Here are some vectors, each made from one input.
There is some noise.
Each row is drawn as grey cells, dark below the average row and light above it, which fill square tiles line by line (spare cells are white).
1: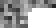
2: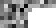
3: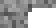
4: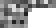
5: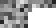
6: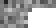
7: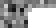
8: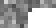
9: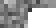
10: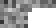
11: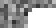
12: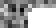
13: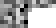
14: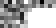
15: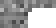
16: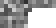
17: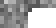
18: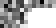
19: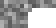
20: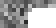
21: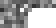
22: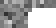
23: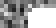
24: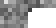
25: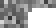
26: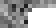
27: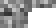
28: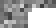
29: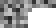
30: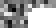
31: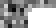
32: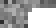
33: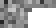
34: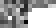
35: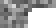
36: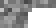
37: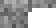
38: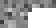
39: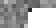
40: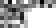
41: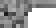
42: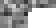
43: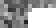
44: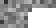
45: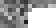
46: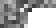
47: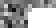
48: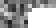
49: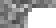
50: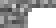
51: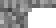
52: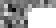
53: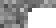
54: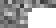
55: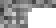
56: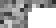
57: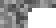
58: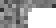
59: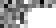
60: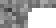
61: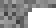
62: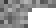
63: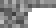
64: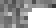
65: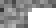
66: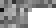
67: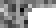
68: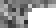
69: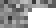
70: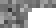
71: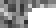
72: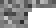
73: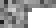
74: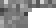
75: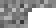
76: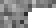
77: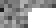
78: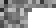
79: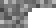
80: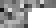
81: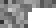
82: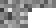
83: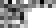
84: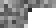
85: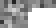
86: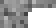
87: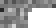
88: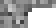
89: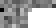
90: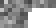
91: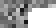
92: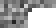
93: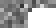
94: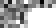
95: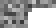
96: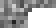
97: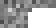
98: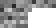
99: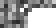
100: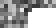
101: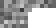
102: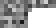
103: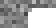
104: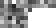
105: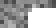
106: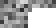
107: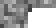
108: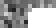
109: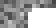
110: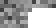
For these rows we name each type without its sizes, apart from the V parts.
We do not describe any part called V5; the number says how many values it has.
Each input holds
a list of items, each a true/false value and a value of V5.
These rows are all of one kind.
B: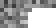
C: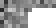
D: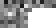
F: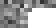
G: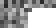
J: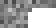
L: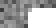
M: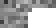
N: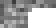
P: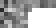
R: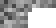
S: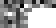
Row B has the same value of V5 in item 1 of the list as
C, G, P and R.
